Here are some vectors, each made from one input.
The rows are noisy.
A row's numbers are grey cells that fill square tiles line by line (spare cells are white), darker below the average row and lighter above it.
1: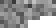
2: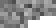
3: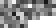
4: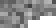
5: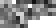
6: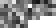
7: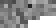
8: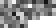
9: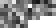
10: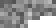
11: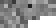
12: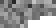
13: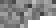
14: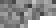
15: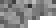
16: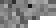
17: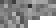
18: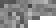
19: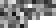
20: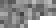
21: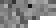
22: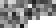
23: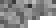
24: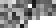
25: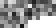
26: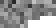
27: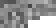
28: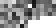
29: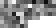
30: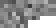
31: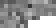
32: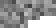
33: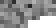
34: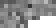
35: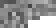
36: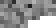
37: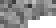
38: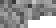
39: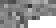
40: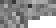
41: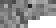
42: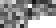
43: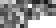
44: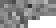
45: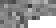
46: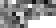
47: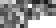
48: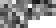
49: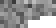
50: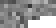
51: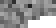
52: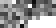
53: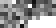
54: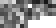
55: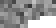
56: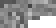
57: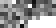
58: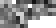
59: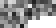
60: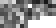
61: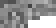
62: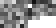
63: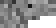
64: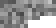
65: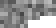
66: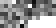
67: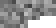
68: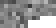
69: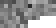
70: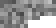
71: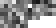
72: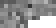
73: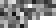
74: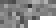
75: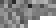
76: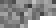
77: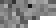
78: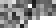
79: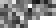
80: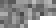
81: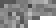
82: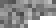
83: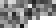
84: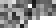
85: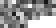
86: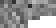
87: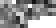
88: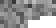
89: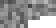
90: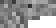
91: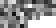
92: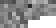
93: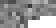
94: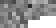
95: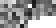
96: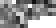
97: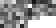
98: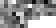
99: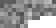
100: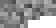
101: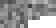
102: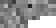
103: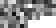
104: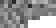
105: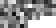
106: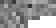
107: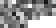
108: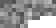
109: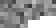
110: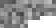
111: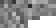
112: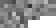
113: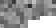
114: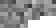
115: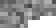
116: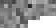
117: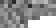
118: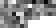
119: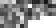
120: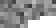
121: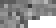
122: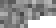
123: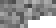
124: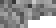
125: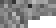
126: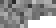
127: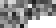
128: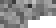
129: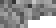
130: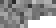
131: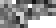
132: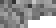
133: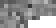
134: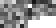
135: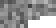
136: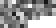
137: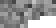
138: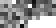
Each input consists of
either a point on a 10-point line, or a point on a 13-point line and a true/false value.
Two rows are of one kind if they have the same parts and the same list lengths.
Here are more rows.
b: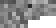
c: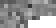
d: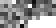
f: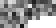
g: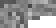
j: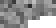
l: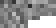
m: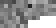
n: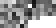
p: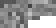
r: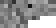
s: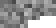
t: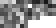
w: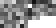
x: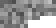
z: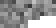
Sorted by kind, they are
b, c, g, j, l, m, p, r, s, x, z
d, f, n, t, w

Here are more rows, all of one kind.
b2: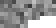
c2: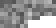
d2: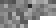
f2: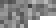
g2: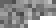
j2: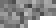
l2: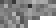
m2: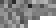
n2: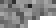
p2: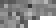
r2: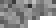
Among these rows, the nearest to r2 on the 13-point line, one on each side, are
l2 and n2.
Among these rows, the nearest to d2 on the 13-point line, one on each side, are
b2 and j2.
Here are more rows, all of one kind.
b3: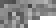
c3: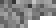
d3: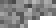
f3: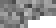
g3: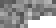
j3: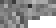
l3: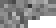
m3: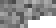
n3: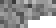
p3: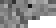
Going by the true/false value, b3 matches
j3, l3 and p3.
